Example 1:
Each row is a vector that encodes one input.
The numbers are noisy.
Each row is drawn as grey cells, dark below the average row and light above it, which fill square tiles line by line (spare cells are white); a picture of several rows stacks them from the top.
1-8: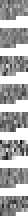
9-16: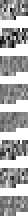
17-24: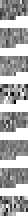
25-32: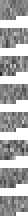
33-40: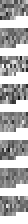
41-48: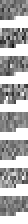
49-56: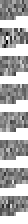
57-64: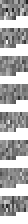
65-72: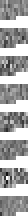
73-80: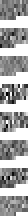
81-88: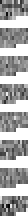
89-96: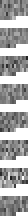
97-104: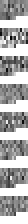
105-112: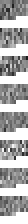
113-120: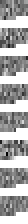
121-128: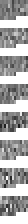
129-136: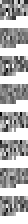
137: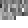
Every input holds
either a point on a 13-point circle, or a point on a 6-point line.
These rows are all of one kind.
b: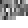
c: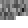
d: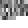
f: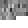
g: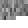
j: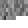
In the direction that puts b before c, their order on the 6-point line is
b, c, j, g, d, f.
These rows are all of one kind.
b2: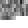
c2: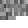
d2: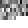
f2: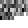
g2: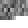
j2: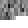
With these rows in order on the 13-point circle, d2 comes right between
b2 and j2.
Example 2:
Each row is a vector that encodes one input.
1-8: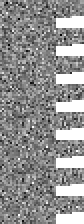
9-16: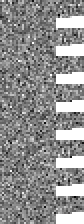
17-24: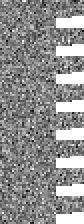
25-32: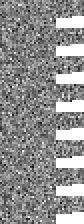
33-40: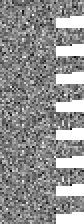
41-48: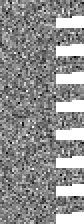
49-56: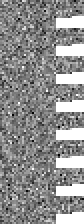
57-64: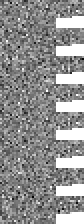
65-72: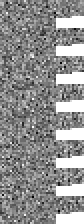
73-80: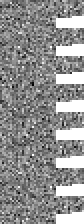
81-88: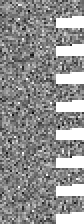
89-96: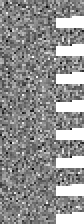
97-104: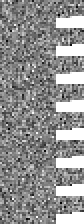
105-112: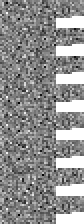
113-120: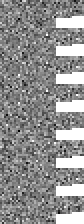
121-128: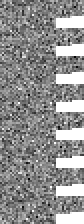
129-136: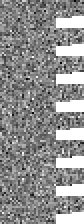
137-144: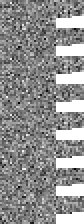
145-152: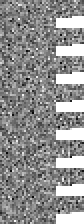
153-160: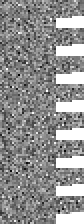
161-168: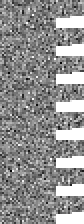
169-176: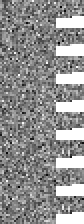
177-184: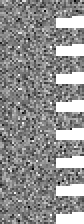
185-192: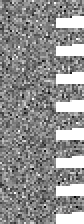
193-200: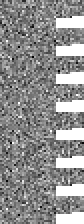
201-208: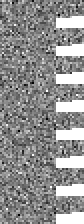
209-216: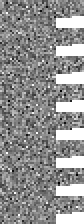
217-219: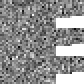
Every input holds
one of 5 labels and a true/false value.
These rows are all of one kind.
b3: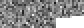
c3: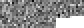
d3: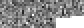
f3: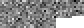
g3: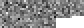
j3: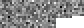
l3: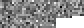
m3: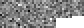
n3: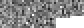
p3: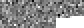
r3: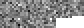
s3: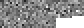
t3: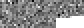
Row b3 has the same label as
d3, n3 and s3.
